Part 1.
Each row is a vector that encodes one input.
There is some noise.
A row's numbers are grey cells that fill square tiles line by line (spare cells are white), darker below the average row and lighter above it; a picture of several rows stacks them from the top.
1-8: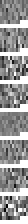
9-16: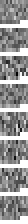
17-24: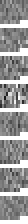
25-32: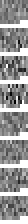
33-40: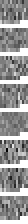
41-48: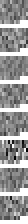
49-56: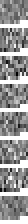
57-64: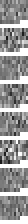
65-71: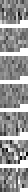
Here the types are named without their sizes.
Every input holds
a node of a tree.
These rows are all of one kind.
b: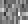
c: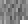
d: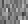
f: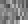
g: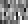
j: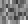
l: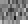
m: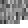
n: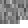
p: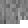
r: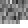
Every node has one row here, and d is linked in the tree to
p.
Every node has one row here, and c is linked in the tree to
g.
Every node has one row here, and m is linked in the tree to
f, j and r.
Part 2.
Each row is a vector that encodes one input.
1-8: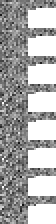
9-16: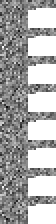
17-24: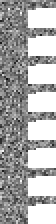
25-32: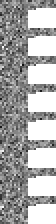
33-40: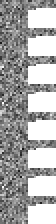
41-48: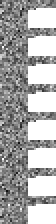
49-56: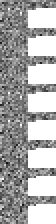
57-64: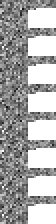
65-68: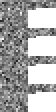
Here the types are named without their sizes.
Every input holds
a point on a line.
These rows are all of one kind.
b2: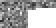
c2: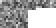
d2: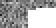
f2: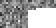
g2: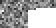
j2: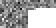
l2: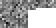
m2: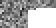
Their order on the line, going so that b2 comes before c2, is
g2, m2, f2, d2, b2, c2, l2, j2.
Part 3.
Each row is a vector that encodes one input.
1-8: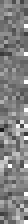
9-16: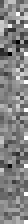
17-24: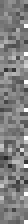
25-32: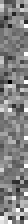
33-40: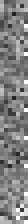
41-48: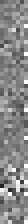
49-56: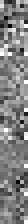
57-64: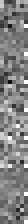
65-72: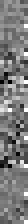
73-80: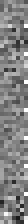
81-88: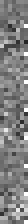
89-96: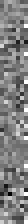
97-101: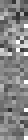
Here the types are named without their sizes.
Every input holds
a point on a line.
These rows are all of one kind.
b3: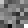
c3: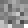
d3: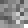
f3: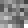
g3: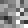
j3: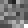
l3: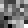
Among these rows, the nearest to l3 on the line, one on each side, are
b3 and j3.
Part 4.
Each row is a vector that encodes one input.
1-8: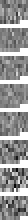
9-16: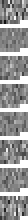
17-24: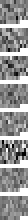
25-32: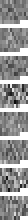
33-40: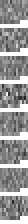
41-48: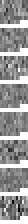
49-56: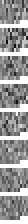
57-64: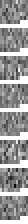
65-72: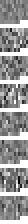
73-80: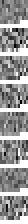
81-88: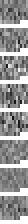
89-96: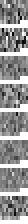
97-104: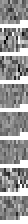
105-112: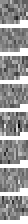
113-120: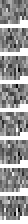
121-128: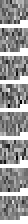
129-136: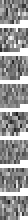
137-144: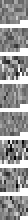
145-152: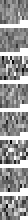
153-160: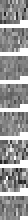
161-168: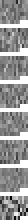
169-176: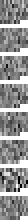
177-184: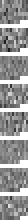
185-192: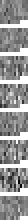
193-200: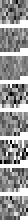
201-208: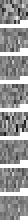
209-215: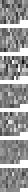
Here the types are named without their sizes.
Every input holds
a point on a line.
